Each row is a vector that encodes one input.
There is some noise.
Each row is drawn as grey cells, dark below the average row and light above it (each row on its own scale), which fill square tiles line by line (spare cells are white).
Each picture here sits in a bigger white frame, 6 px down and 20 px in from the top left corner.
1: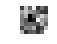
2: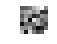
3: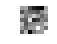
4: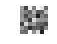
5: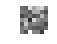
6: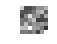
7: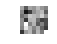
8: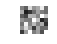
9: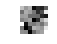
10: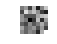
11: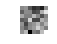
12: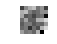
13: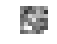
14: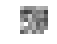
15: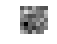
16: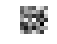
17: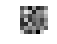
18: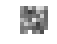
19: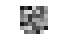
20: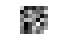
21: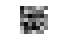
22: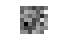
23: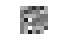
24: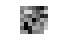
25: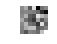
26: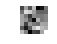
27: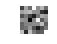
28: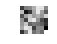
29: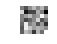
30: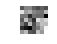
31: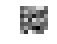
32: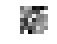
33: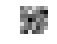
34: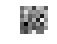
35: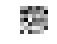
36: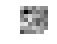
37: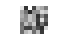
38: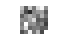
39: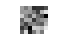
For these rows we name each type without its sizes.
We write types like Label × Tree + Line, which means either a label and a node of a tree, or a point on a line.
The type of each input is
Bool × Circle.
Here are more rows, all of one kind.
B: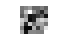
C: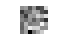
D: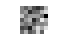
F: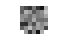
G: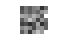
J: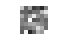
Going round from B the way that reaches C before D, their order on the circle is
B, C, F, G, J, D.
